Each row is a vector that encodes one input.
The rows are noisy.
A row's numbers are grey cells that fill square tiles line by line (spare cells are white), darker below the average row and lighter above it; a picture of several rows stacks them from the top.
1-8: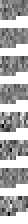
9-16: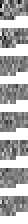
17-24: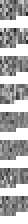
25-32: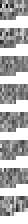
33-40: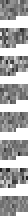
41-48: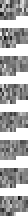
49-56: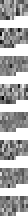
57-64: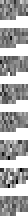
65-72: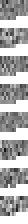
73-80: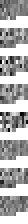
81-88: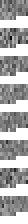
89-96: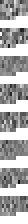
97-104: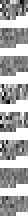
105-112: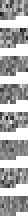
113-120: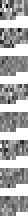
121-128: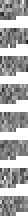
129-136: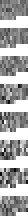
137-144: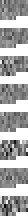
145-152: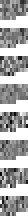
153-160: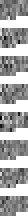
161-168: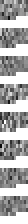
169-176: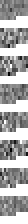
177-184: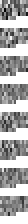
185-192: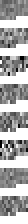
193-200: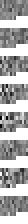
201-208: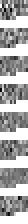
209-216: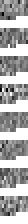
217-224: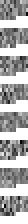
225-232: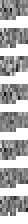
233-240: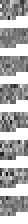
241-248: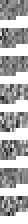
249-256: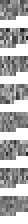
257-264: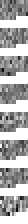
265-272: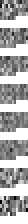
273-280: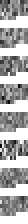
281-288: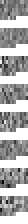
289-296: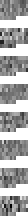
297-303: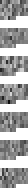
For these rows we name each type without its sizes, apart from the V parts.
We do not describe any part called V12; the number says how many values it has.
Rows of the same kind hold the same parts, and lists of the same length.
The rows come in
3 kinds.
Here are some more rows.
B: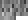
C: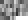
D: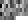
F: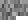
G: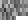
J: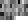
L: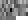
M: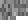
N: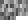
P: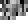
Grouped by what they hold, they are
B, F, G, M
C, D, J, N
L, P

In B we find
a point on a circle and a value of V12.
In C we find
a node of a tree.
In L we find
a label and a value of V12.
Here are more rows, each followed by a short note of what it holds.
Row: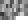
a node of a tree
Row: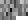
a label and a value of V12
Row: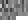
a label and a value of V12
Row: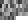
a node of a tree
